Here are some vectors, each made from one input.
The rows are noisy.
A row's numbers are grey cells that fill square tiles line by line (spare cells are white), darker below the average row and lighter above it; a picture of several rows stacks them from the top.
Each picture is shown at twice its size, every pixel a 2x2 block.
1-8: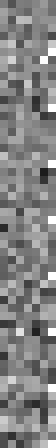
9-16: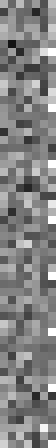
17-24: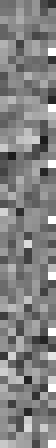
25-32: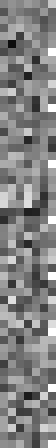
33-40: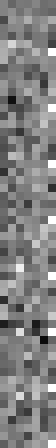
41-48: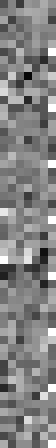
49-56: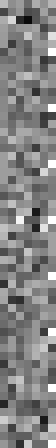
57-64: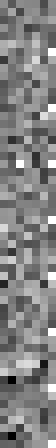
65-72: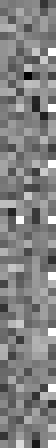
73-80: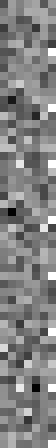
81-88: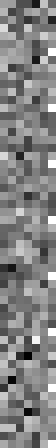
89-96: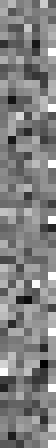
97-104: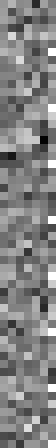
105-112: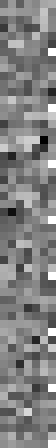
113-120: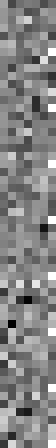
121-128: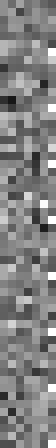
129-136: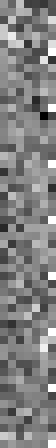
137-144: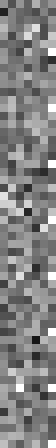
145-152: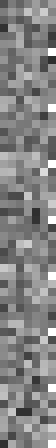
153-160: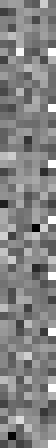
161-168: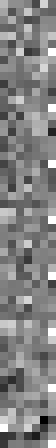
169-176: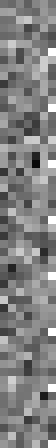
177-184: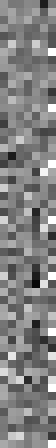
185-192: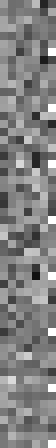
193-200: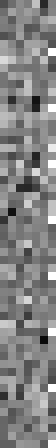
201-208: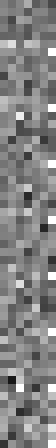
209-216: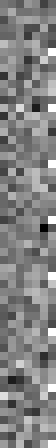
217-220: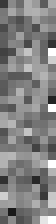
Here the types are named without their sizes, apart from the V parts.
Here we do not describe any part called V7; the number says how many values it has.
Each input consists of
either a node of a tree, or two values of V7, or a list of points on a circle.
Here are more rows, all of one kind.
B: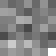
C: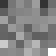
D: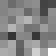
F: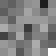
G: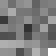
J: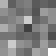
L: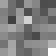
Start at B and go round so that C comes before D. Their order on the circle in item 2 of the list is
B, C, G, F, J, L, D.
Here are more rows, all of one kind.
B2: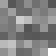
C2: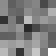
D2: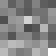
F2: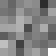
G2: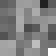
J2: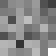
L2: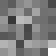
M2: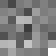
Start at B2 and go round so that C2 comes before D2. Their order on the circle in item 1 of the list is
B2, M2, L2, J2, F2, G2, C2, D2.
